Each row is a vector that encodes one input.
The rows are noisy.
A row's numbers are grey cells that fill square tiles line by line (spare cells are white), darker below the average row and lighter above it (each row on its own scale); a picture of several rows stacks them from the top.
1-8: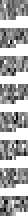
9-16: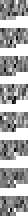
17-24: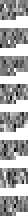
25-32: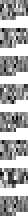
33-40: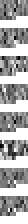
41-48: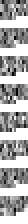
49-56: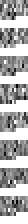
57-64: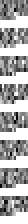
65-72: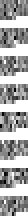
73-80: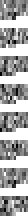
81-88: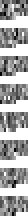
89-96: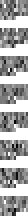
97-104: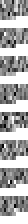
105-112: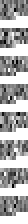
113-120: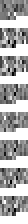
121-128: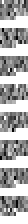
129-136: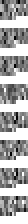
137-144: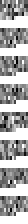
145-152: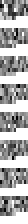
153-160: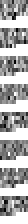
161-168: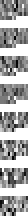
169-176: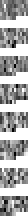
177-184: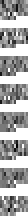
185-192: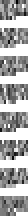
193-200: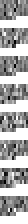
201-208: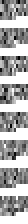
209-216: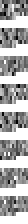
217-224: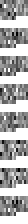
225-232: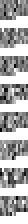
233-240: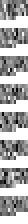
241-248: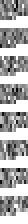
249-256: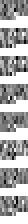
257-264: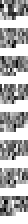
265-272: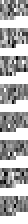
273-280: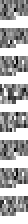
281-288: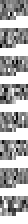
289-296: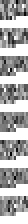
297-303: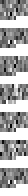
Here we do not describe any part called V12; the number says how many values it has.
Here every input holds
either a fixed value, or one of 9 labels and a value of V12, or four true/false values.
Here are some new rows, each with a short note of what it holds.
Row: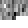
one of 9 labels and a value of V12
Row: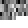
four true/false values
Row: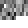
one of 9 labels and a value of V12
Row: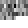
one of 9 labels and a value of V12
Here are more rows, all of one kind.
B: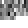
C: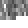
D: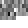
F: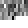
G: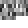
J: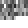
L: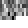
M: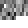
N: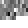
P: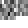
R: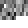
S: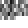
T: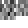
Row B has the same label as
F, J and L.
